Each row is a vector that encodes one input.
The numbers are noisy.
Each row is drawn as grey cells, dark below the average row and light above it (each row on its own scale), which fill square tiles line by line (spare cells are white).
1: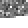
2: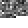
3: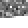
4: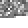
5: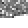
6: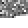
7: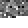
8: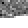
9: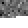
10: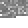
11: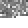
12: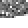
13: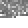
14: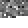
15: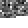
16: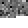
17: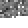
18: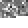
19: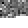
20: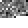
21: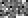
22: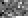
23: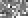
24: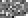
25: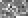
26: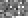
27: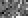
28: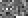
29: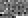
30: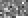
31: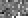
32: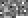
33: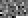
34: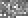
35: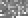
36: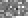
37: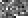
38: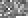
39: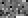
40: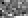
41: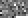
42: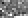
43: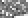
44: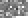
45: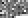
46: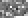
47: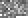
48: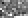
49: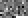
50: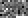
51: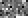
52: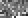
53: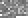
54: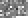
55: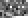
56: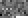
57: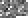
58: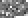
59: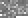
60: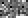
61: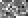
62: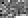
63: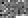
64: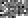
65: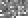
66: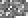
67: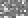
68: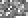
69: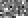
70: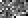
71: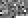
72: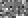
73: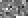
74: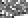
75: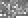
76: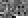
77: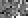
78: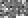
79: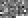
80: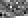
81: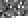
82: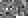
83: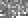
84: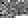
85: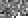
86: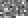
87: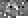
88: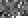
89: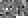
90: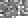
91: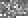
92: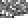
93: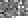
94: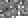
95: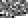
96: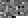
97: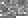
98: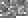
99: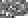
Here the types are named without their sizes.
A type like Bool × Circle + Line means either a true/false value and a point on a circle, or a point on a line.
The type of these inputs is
Line.
